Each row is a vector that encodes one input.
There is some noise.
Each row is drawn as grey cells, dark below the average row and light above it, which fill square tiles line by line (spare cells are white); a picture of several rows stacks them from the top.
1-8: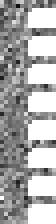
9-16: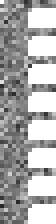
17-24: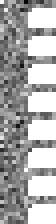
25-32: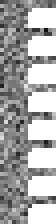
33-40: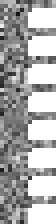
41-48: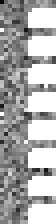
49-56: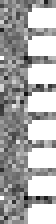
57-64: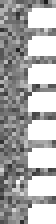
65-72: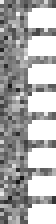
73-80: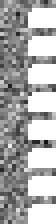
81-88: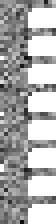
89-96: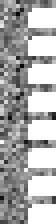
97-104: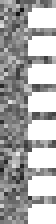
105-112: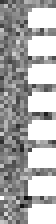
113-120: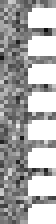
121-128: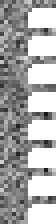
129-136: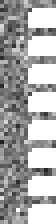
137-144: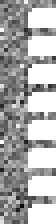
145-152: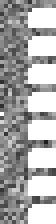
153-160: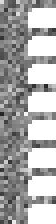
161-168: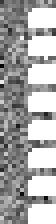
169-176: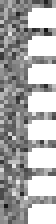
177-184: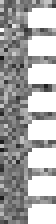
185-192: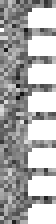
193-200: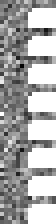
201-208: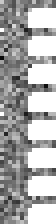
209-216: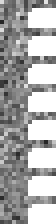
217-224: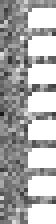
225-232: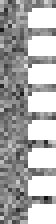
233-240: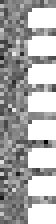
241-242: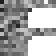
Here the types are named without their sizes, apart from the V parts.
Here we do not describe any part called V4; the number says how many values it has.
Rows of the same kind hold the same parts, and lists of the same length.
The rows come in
3 kinds.
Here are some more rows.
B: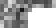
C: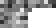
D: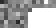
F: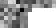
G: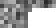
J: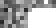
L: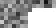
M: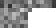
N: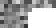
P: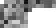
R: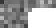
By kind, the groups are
B, F, G, L, P
C, D, J, N
M, R

